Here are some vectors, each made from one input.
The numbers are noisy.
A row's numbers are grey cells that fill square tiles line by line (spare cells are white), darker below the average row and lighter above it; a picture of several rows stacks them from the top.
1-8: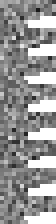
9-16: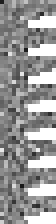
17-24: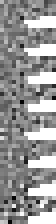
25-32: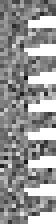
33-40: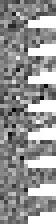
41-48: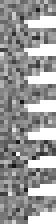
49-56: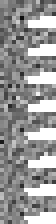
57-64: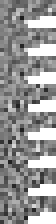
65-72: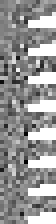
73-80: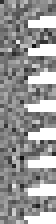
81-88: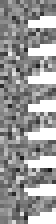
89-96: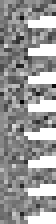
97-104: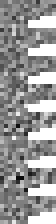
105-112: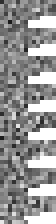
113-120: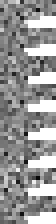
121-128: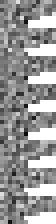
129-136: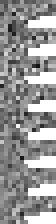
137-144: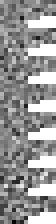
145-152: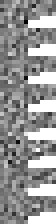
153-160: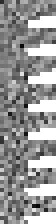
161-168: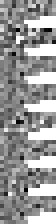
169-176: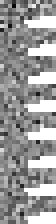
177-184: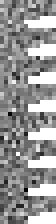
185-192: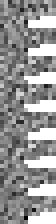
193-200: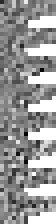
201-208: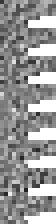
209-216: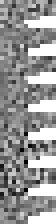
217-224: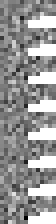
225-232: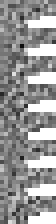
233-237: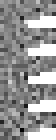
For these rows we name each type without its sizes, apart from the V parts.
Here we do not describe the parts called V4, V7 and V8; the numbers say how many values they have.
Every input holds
either a fixed value, or a label and a value of V4, or a node of a tree and a value of V8, or a true/false value and a value of V7.
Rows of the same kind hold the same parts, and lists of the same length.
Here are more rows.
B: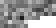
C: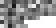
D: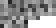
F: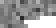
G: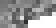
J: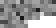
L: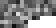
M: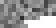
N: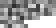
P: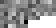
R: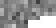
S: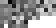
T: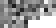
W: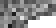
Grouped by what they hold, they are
B, C, F, J, M, N
D, S, T
G, P, R
L, W

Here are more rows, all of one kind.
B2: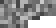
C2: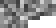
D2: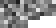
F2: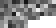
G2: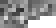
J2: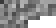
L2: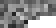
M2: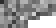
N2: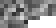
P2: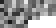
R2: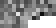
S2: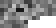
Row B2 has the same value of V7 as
C2, D2, J2 and N2.
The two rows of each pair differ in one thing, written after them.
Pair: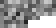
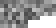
the value of V4
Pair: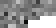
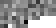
the label
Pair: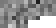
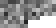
the value of V4
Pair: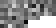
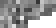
the value of V4
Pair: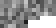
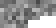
the label
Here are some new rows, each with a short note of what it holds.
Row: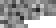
a node of a tree and a value of V8
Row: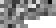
a node of a tree and a value of V8
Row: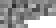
a node of a tree and a value of V8
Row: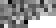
a fixed value
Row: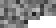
a label and a value of V4
